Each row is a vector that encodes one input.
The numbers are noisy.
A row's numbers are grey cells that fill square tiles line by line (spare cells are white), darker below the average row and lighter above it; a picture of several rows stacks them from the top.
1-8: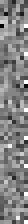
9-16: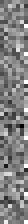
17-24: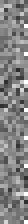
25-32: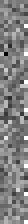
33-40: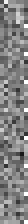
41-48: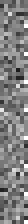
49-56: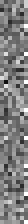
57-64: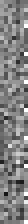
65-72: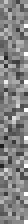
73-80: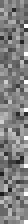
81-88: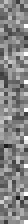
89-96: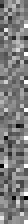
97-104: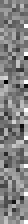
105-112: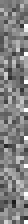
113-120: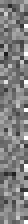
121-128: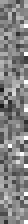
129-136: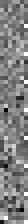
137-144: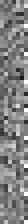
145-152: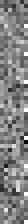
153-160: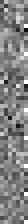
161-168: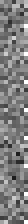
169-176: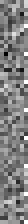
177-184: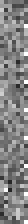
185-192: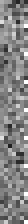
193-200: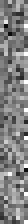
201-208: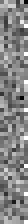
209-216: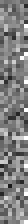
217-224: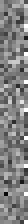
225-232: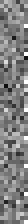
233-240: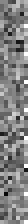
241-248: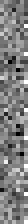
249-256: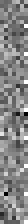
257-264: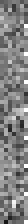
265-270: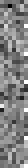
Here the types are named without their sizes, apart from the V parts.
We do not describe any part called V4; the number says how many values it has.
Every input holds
either a fixed value, or two labels and a value of V4, or four true/false values.
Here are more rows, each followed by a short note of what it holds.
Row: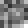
a fixed value
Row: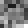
a fixed value
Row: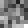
a fixed value
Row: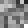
four true/false values
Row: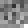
four true/false values
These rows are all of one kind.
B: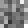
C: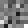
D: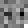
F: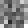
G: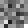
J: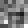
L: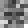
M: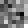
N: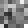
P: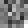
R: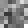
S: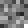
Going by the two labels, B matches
F, L, N and R.
